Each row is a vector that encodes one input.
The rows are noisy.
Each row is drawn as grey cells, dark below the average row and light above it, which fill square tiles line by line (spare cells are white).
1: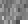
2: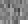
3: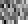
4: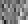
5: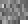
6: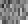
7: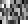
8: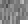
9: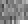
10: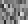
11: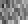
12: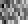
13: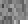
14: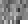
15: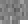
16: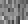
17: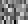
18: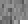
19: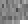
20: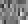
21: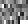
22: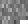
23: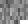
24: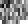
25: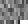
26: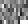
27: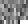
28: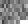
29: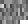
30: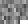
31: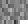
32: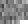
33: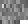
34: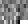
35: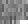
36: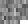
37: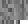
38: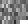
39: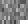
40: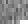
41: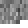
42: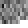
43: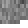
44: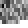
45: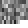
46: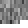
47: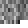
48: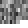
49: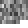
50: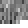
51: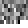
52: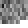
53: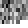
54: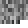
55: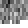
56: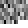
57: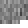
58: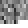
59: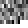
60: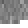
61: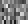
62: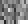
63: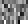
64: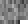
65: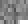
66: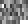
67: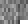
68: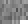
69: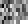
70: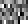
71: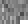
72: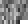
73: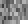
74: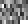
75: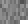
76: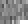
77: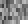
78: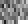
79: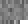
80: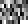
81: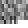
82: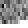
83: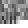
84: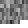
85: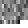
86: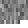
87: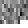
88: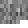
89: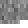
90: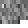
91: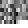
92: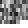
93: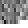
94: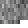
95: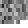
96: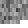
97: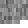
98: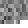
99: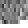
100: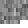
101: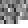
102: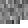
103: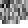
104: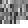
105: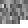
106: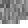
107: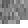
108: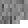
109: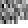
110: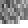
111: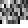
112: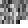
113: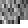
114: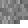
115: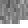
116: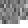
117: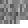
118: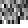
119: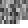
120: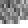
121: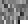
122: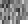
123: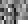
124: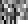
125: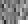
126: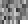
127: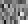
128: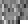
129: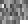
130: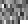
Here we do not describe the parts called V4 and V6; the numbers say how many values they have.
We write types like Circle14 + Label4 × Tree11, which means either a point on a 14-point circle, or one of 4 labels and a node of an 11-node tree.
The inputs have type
(Label5 × V6 + V4) × Line5.
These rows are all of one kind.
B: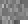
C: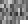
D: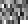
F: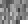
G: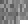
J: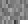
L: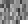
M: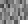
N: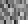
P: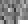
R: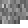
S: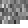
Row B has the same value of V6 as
P and R.
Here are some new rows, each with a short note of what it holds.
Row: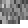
a point on a 5-point line and a value of V4
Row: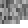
one of 5 labels, a point on a 5-point line and a value of V6
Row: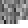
a point on a 5-point line and a value of V4
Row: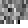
a point on a 5-point line and a value of V4
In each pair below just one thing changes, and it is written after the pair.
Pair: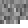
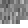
the place on the 5-point line
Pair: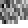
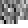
the place on the 5-point line
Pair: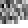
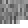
the label
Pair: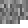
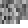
the place on the 5-point line
